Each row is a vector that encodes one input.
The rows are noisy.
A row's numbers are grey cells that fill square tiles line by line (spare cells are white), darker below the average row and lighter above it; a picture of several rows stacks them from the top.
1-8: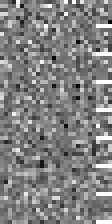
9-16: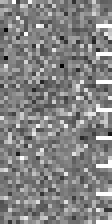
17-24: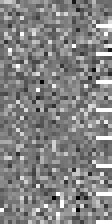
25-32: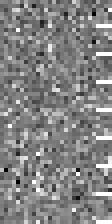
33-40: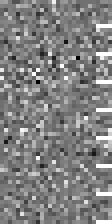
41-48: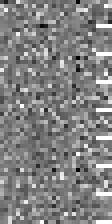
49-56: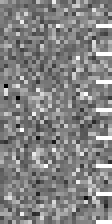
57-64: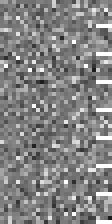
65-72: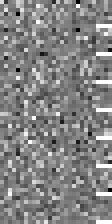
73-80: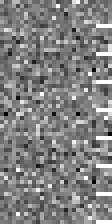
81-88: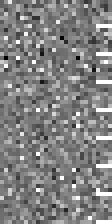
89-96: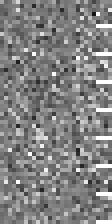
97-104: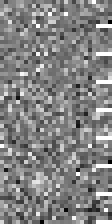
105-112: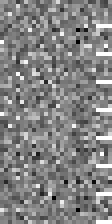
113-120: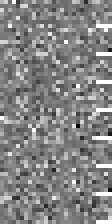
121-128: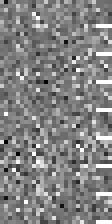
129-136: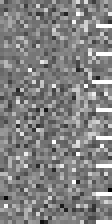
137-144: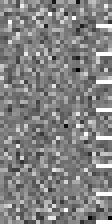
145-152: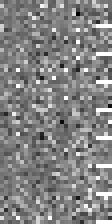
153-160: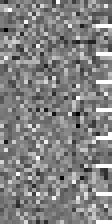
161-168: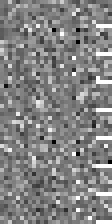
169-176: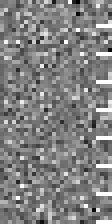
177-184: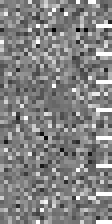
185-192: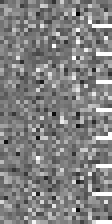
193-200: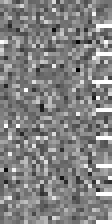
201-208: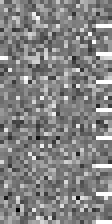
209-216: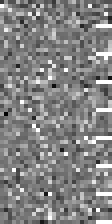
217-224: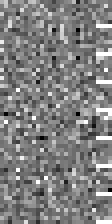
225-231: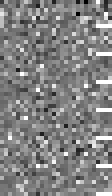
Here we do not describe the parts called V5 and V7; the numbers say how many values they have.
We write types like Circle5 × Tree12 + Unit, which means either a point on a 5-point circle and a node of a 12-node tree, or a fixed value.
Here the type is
Bool × V5 + (Circle8 + V7) × V7 + Line8.
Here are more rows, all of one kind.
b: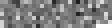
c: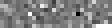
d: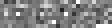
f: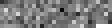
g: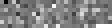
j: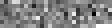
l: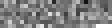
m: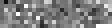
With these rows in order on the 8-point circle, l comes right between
d and g.
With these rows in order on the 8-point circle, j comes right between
b and m.
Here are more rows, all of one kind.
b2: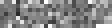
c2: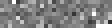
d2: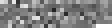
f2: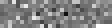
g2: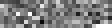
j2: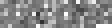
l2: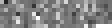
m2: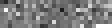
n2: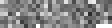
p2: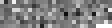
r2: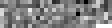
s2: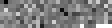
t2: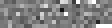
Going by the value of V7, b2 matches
c2, d2 and f2.
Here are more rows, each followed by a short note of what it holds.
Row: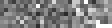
a true/false value and a value of V5
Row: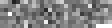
a point on an 8-point line
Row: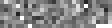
a point on an 8-point line
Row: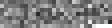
a point on an 8-point circle and a value of V7
